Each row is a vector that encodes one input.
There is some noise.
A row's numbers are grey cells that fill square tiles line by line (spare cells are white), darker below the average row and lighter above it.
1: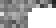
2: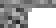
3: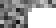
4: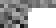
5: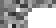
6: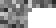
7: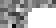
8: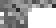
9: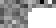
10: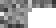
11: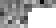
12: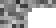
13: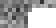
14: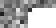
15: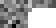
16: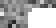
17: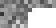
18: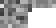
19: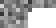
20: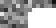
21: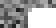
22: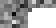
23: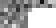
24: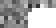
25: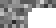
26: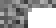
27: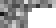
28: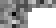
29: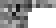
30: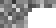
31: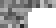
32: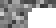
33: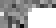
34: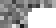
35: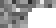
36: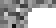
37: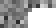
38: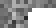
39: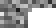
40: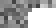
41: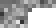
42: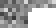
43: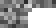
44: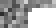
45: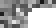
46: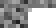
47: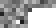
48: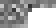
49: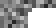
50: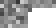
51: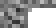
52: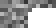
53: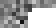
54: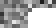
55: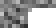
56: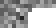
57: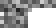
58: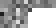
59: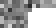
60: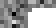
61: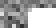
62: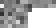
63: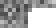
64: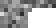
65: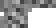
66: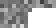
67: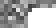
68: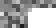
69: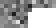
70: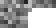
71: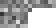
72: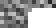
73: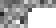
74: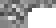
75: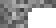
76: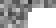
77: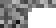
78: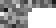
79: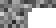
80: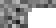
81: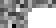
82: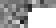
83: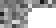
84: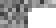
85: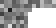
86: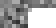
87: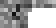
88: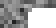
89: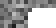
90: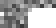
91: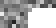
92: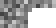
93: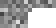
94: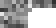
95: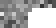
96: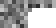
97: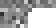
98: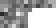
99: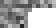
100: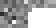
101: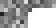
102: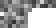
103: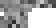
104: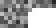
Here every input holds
a point on a 5-point line, together with either a point on a 4-point line, or a point on a 7-point line.
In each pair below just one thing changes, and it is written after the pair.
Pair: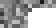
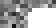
the place on the 7-point line
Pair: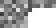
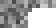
the place on the 5-point line
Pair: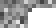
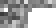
the place on the 5-point line
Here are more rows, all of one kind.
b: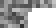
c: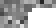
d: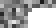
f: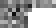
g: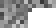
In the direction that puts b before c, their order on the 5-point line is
f, b, g, c, d.
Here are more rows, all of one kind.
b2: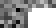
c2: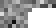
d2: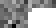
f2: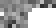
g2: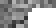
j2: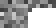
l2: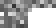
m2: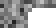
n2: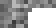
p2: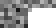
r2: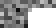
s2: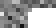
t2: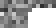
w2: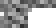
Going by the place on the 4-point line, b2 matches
d2, g2, m2 and n2.
